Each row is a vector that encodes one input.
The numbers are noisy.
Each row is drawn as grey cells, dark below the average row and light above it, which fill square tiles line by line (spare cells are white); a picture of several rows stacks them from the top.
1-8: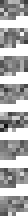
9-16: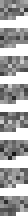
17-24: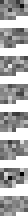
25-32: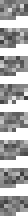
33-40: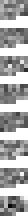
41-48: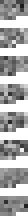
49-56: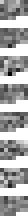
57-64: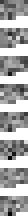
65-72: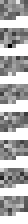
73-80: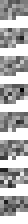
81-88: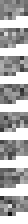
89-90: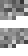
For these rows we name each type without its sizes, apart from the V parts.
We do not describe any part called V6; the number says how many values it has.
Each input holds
a point on a line and a value of V6, together with either a fixed value, or three true/false values.
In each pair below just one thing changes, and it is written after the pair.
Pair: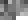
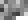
the value of V6
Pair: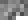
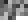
one of the three true/false values
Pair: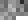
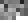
one of the three true/false values
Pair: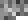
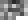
the value of V6
